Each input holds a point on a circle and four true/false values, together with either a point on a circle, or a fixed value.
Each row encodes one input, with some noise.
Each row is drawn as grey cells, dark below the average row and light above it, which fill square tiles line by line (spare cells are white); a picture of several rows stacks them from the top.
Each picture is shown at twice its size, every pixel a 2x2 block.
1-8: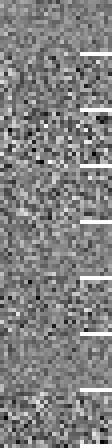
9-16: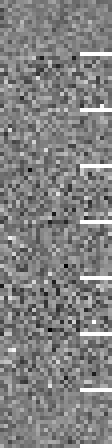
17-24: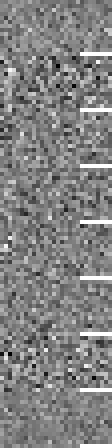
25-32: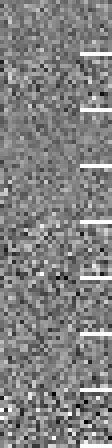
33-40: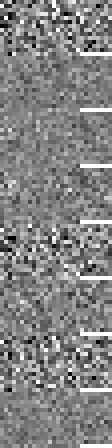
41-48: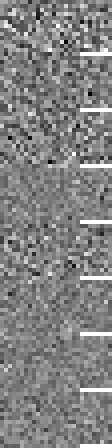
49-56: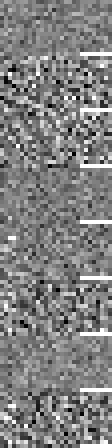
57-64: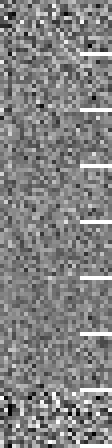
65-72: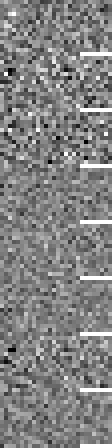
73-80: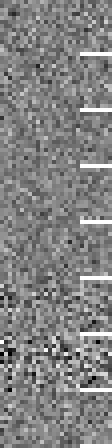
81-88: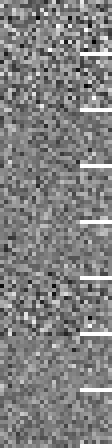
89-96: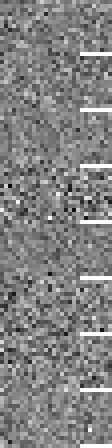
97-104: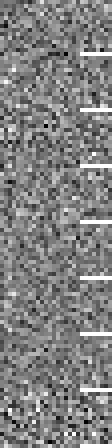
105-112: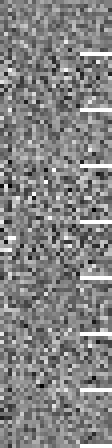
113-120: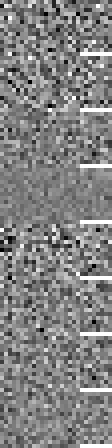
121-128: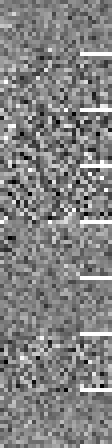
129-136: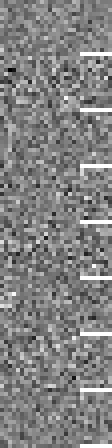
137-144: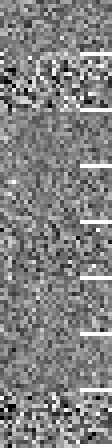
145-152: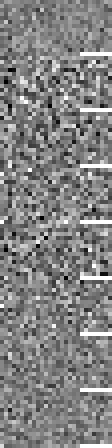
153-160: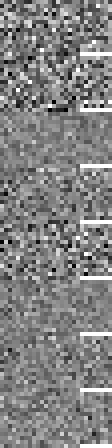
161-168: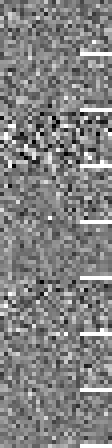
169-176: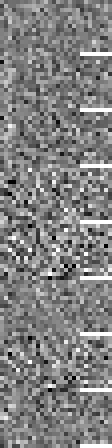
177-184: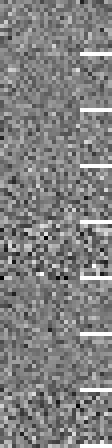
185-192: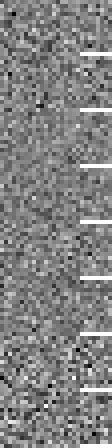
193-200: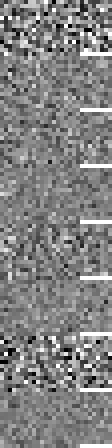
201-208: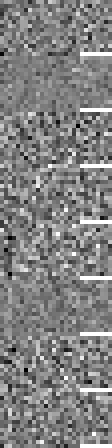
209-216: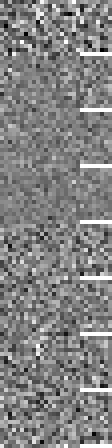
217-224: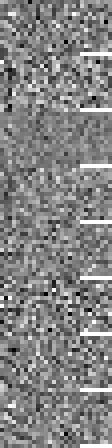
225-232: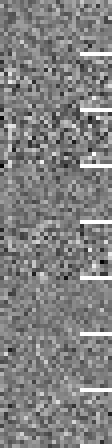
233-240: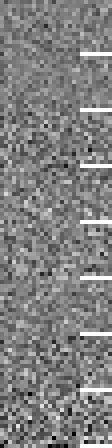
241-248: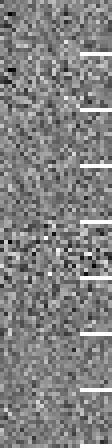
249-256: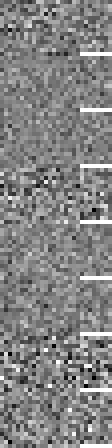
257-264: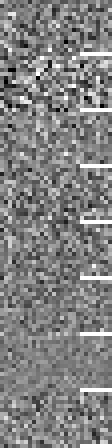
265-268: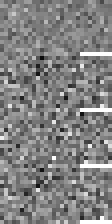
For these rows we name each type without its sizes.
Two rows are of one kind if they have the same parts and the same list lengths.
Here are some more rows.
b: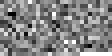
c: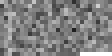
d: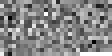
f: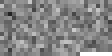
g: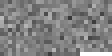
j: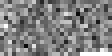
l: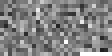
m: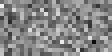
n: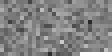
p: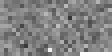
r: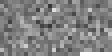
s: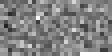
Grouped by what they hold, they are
b, c, d, l, r
f, g, j, m, n, p, s

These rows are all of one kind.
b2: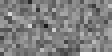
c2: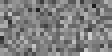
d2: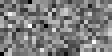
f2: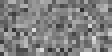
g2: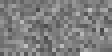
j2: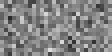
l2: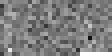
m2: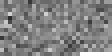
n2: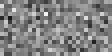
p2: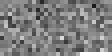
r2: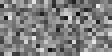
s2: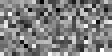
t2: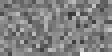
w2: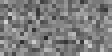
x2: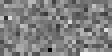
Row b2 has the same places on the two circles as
c2, g2, l2 and p2.
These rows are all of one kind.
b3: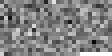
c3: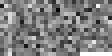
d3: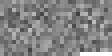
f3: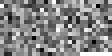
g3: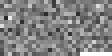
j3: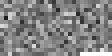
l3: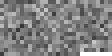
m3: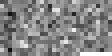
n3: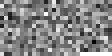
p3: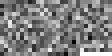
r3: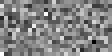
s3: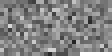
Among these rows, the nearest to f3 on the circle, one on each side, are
b3 and m3.
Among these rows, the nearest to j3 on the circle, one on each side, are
g3 and n3.
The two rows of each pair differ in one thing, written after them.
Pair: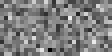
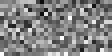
the place on one of the two circles
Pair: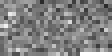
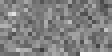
the place on one of the two circles
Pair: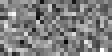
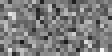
the place on one of the two circles
